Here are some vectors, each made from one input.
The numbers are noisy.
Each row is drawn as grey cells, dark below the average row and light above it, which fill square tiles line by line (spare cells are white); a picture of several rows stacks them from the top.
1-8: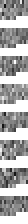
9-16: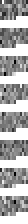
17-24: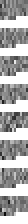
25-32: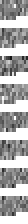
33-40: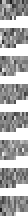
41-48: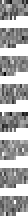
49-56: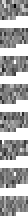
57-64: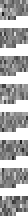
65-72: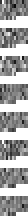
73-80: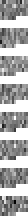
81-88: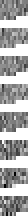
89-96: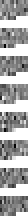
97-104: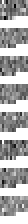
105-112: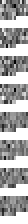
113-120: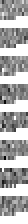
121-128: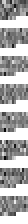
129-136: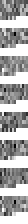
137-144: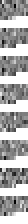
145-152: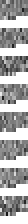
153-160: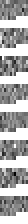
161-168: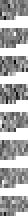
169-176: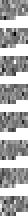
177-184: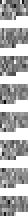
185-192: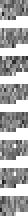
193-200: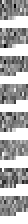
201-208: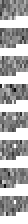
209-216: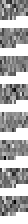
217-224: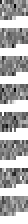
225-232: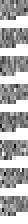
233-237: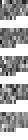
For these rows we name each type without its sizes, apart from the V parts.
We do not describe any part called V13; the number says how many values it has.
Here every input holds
a point on a line, together with either three true/false values, or a value of V13.
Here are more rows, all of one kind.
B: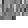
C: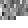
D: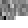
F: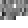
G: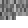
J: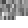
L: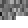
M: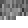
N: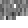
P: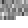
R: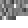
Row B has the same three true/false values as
C, F and P.
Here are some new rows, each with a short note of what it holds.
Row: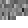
a point on a line and three true/false values
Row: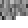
a point on a line and three true/false values
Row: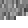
a point on a line and three true/false values
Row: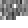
a point on a line and three true/false values
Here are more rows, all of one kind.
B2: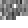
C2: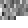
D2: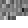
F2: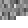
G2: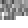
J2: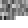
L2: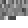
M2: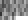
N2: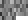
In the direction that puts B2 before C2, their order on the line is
J2, G2, M2, N2, B2, L2, D2, F2, C2.
